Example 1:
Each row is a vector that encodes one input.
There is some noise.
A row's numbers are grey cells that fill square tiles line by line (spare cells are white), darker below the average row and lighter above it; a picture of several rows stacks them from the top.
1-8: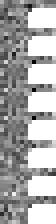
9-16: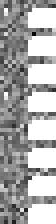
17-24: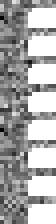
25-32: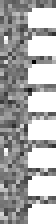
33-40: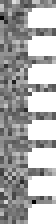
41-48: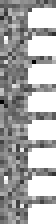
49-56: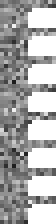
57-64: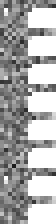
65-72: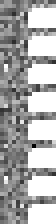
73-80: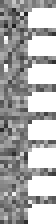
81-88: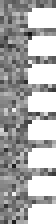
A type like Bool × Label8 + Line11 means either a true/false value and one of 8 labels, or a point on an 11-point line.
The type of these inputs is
Tree16.
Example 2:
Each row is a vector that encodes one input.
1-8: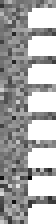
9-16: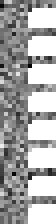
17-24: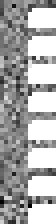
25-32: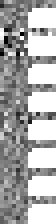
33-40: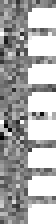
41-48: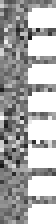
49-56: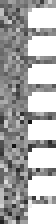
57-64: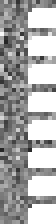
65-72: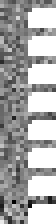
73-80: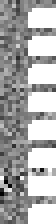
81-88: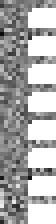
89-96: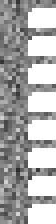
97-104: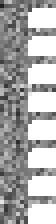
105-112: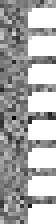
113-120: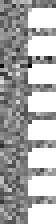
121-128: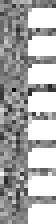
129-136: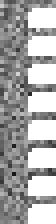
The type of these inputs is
Label5.
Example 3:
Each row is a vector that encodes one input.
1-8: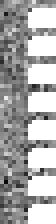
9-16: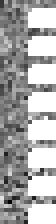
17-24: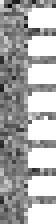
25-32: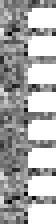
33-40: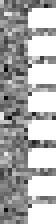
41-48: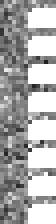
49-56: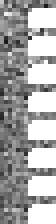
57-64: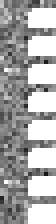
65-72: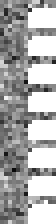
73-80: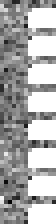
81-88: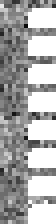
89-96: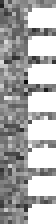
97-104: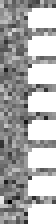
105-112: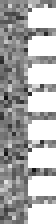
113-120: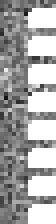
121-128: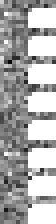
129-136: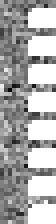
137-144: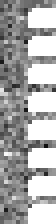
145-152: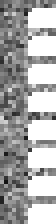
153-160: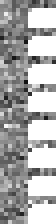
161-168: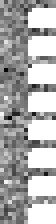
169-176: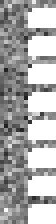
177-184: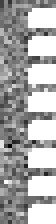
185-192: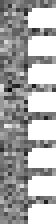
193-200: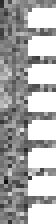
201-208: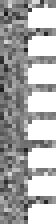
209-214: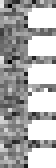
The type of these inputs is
Line15.
